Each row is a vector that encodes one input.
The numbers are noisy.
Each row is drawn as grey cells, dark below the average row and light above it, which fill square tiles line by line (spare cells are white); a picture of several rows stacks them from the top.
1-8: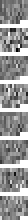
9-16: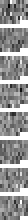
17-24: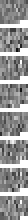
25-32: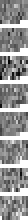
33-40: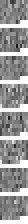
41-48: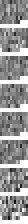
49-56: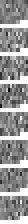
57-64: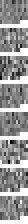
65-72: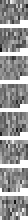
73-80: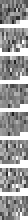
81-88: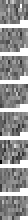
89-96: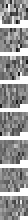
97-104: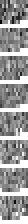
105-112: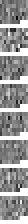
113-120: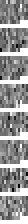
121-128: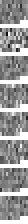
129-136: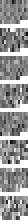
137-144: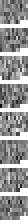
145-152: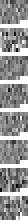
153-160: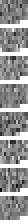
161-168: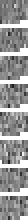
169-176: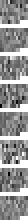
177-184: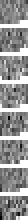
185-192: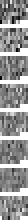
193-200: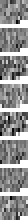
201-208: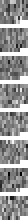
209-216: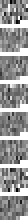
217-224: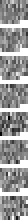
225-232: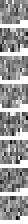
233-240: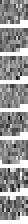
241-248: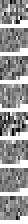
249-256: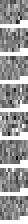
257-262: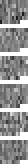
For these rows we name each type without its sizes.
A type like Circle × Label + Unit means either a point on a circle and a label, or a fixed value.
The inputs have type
(Bool × Tree + Line) × Line.
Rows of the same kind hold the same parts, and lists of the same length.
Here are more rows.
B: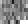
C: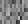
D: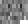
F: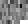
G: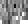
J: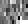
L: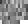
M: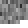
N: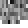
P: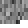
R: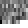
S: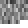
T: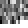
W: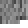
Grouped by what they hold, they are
B, C, D, F, M, N, P, R, S, W
G, J, L, T

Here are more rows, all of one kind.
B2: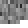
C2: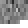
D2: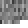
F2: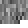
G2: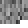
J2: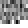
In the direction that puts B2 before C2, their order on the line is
J2, B2, C2, D2, G2, F2.
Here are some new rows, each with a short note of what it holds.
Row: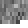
a point on a line, a node of a tree and a true/false value
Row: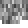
a point on each of two lines
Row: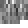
a point on each of two lines
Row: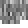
a point on each of two lines
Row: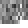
a point on each of two lines
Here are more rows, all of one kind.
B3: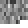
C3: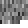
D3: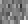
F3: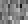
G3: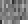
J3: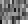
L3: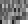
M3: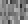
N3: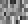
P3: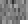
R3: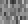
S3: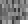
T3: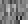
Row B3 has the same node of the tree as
D3, M3, P3 and T3.
